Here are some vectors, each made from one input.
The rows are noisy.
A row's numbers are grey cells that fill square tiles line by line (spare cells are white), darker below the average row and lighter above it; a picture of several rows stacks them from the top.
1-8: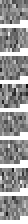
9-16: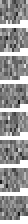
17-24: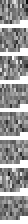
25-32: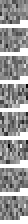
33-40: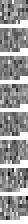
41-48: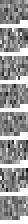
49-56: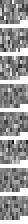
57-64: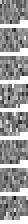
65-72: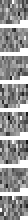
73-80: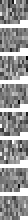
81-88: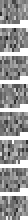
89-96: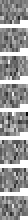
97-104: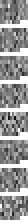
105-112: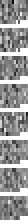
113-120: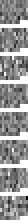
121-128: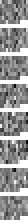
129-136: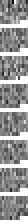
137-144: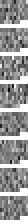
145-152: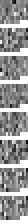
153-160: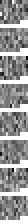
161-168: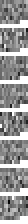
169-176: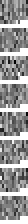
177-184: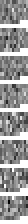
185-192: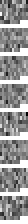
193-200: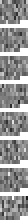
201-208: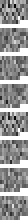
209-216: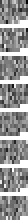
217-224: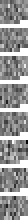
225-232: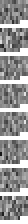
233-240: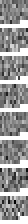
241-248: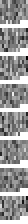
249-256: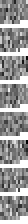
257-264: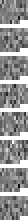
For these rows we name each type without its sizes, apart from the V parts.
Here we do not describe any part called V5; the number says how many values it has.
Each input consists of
either a label and a value of V5, or a list of points on a line.
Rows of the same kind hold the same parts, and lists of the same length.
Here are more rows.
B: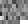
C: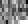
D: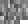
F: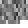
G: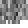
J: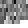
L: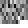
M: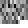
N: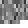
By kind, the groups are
B
C
D
F, G, J, N
L, M

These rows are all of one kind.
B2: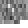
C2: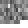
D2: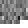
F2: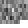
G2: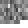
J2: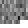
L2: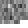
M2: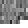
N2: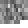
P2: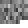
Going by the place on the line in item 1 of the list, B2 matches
C2, G2, L2 and N2.
